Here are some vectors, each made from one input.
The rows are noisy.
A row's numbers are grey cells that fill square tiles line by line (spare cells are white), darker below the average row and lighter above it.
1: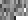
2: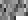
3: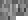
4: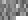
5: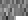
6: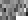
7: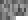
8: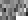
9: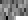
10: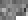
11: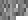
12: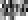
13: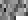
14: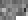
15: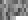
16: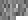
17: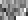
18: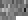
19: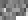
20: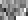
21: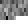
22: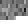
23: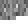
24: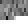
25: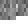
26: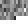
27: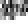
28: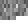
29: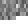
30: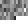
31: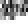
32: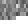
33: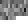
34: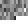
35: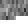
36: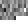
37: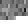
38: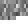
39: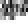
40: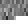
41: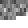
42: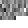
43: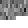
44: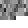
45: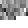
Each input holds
a list of up to two points on a 5-point line.
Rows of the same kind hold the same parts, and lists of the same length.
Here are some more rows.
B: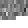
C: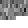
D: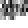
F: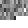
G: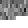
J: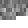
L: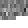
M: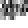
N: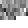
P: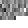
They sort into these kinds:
B, C, G, J, L
D, M
F, N, P

